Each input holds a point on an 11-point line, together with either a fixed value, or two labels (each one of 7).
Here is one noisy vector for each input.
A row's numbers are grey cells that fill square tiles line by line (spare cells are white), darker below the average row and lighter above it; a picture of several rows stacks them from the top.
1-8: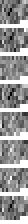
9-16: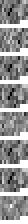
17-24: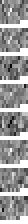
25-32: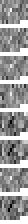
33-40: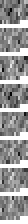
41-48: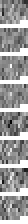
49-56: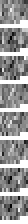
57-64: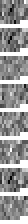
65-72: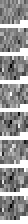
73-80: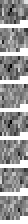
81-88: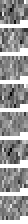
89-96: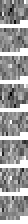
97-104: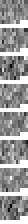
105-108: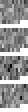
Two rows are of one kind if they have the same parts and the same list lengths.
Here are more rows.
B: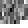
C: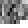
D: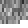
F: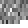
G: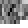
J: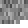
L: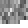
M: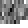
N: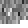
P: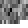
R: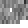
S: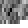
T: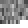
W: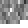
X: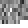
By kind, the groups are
B, C, G, M, P, S
D, F, J, L, N, R, T, W, X

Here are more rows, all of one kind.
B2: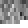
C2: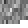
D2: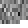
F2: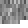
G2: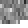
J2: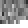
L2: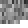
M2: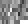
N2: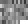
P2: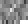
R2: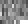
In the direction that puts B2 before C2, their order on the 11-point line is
B2, R2, J2, L2, N2, F2, G2, P2, C2, M2, D2.
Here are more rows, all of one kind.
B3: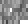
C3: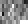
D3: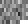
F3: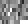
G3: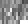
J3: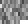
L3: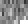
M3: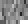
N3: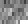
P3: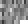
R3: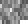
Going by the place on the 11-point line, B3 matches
D3, G3 and R3.
